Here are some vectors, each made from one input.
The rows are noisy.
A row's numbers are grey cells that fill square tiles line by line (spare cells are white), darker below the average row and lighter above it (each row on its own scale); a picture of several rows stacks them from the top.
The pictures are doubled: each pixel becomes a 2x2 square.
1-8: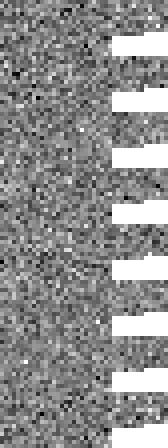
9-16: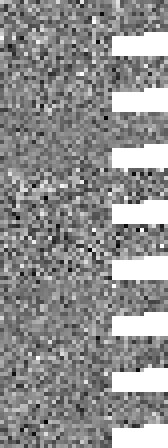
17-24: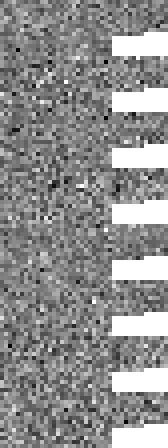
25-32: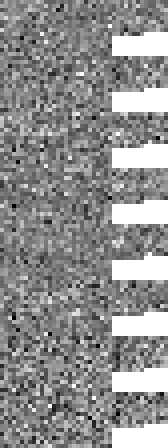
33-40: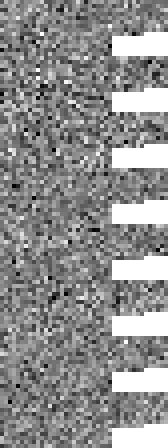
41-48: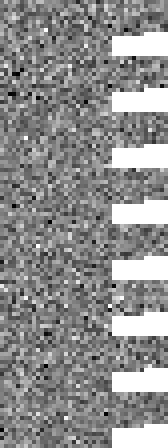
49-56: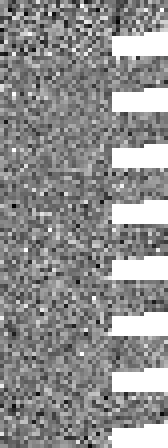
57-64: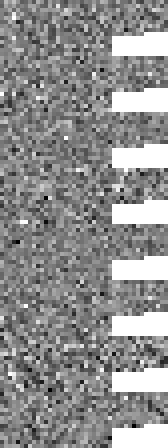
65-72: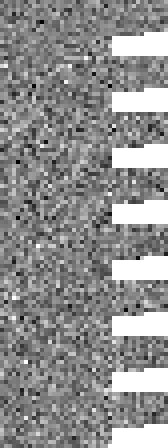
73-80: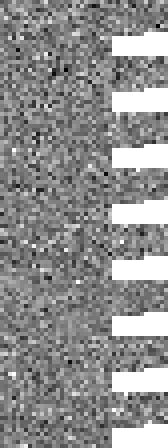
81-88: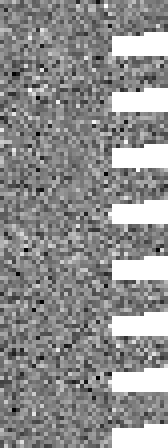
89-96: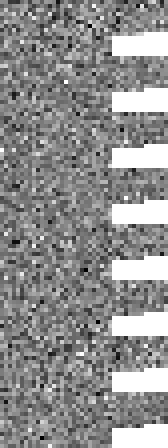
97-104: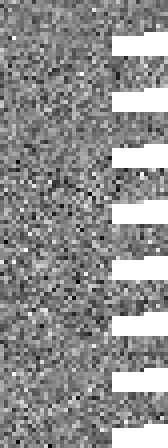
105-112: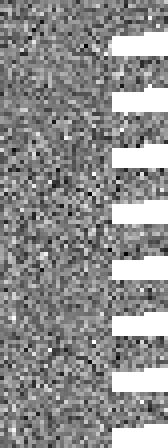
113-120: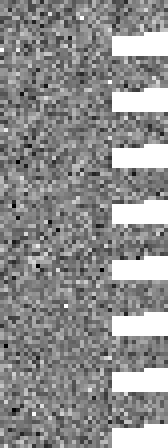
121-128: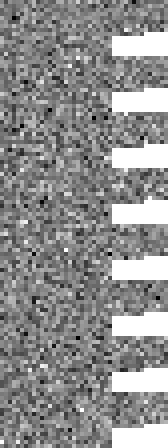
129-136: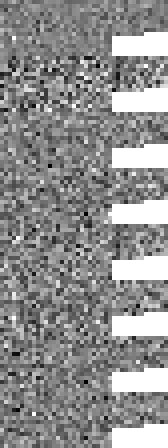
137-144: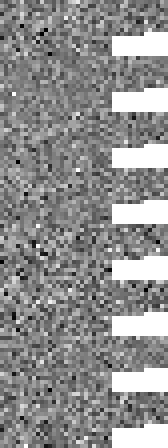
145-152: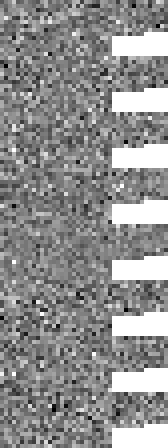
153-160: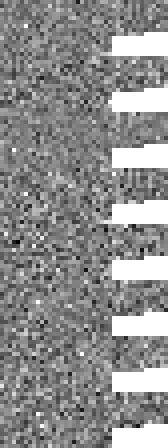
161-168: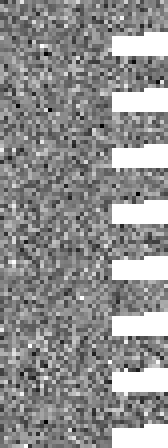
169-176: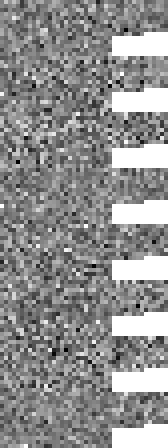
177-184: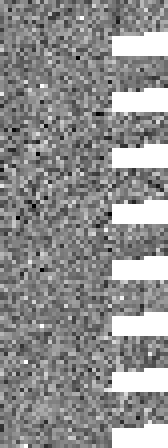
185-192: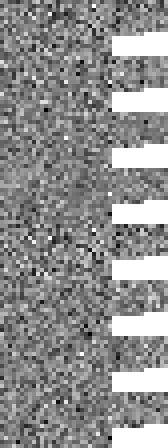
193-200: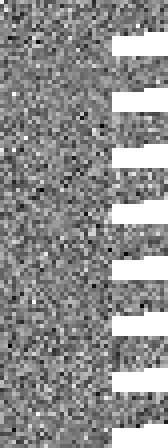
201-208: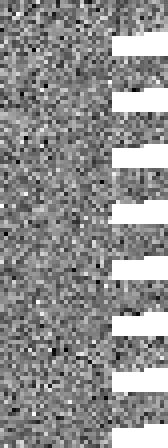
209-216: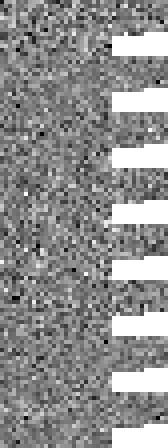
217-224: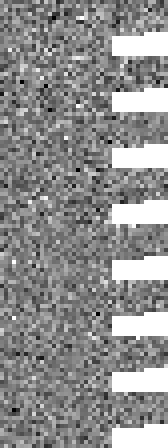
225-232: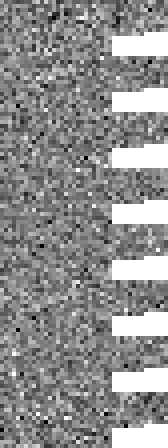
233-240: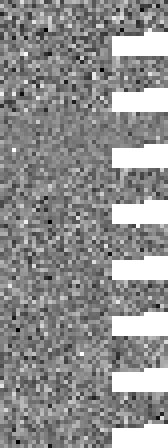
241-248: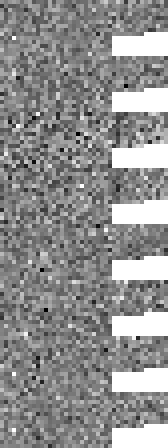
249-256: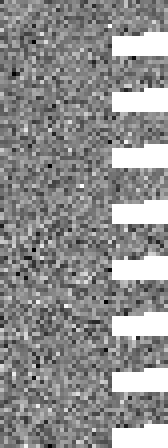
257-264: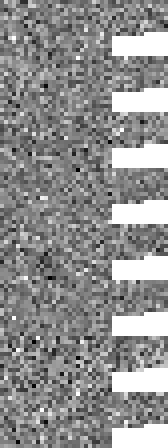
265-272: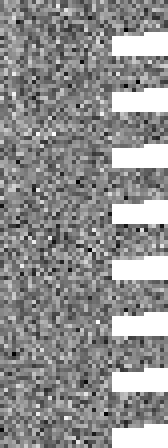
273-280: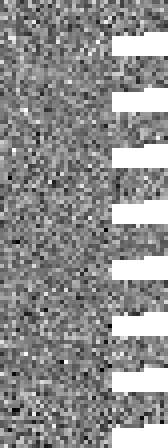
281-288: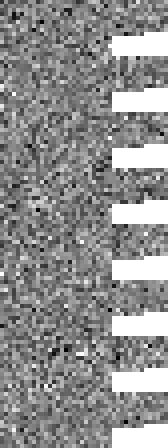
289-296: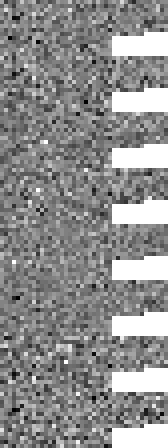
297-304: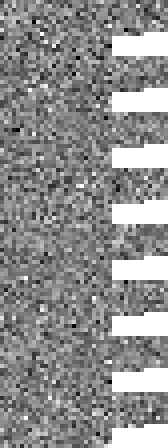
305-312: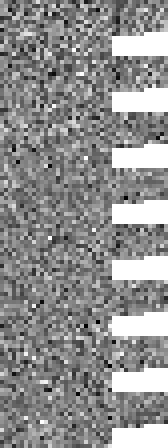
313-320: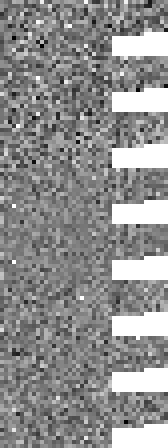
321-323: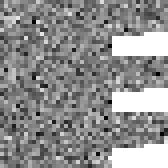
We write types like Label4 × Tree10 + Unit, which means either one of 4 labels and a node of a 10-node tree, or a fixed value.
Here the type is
Circle9 × List3(Line5) + Tree11.
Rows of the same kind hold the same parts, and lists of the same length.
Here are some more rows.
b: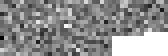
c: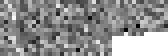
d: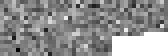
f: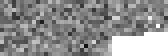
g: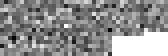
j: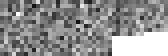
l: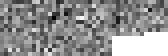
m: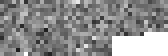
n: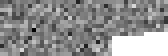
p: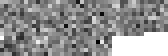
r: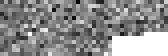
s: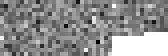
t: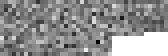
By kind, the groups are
b, g, n
c, f, p
d, m, s, t
j, l
r

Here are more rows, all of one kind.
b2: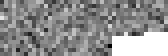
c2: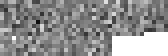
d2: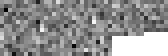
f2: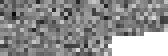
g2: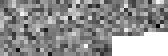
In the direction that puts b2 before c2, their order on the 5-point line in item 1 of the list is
d2, f2, g2, b2, c2.
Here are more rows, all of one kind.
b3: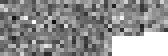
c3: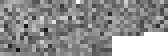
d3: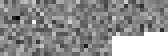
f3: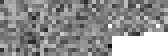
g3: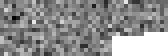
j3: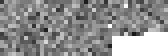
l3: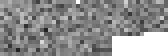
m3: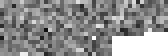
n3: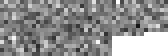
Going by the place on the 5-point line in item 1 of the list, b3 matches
d3 and f3.
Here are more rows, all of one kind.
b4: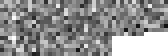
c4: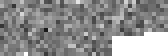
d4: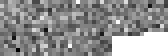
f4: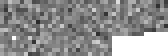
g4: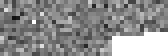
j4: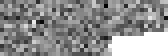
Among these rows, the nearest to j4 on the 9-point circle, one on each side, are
f4 and g4.
